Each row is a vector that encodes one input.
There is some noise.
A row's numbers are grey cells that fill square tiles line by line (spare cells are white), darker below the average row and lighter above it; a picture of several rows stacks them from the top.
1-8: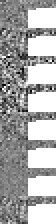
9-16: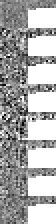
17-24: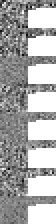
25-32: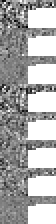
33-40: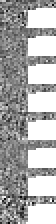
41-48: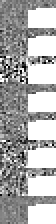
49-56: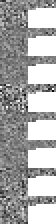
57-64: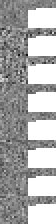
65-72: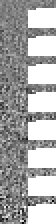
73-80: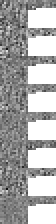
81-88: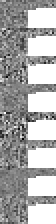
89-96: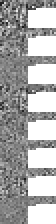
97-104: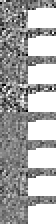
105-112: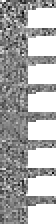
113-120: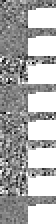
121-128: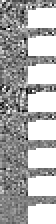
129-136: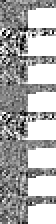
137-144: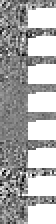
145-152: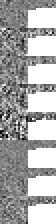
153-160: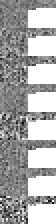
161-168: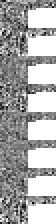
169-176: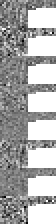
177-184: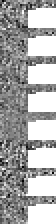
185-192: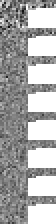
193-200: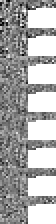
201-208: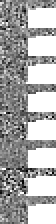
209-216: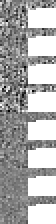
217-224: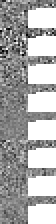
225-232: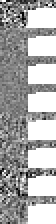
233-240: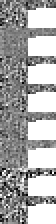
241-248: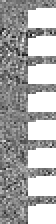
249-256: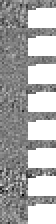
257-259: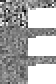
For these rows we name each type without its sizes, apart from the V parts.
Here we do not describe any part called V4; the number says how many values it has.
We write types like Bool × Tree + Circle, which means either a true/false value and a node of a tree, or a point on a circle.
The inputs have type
List(Label × V4).
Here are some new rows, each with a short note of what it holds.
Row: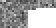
a list of one item
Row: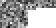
the empty list
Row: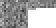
a list of one item
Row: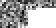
the empty list
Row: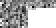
a list of two items
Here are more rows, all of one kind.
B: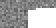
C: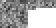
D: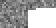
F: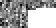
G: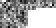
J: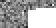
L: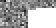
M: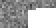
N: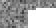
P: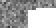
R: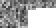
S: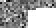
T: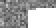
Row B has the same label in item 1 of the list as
G, R and S.
